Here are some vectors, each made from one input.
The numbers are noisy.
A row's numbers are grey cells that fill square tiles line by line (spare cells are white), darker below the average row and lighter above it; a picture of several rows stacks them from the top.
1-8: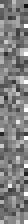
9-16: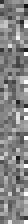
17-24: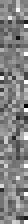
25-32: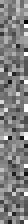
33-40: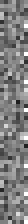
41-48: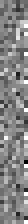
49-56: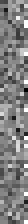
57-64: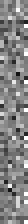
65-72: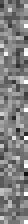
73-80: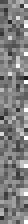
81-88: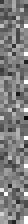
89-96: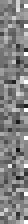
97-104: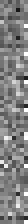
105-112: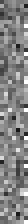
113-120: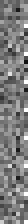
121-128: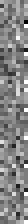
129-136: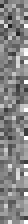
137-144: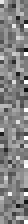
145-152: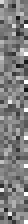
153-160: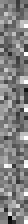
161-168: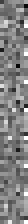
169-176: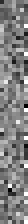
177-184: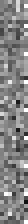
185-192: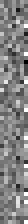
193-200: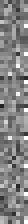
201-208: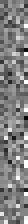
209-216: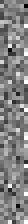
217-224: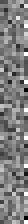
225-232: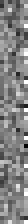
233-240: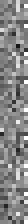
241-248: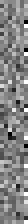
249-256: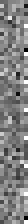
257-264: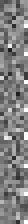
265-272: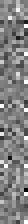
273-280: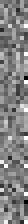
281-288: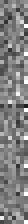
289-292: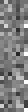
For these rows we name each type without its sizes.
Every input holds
a label, together with either a point on a circle, or a fixed value.
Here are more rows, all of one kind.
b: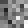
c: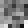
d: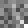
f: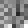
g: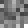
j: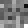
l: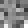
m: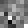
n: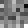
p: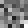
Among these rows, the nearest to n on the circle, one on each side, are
g and j.
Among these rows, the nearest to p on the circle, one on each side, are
b and c.
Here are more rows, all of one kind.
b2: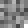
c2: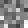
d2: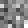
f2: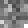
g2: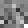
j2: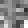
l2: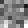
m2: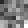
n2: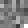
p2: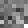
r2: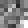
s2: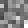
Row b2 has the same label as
c2, j2 and n2.
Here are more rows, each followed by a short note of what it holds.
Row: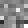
a label
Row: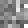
a label
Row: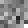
a label
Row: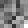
a point on a circle and a label
